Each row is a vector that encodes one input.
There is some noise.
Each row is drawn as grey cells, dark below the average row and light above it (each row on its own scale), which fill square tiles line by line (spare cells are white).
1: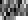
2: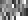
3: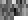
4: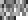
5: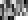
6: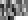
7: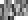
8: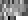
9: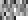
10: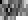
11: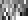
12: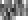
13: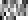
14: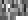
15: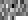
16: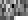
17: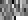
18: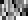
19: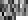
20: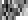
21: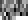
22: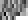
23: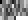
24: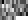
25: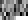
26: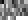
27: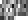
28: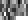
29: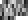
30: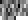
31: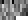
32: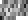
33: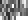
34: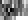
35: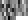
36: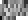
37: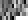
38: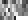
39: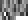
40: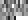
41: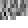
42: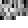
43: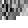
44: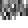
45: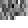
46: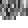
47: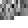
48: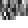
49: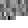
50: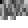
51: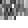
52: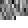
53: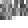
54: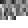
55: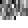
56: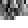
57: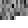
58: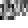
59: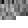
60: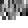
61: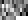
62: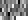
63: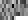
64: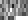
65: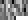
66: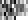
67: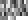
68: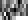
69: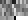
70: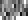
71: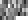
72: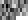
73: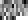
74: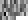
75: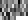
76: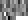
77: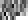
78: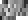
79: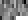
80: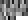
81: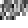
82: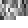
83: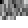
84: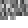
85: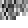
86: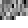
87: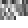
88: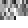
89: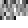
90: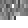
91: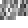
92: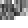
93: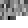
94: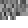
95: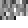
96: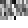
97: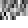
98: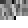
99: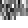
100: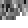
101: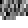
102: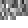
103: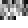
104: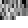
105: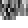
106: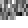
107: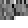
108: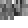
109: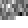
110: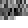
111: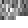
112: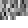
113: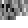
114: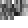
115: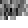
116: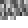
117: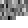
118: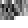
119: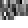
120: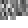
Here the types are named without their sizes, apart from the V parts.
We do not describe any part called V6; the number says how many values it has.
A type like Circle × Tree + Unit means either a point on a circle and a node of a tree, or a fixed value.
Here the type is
List(Bool × V6).
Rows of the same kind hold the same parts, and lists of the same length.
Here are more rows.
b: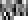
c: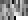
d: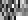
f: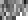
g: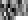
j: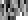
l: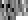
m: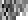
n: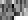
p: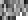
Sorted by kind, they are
b, g, l, m, n
c, f, j, p
d

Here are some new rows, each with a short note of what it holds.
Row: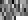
the empty list
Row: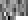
a list of two items
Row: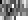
a list of one item
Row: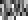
a list of two items
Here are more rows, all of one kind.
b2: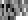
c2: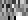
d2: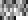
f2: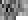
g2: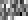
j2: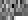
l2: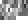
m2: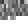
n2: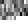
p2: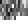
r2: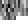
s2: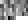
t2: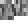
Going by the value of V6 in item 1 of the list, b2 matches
c2, d2, j2 and p2.
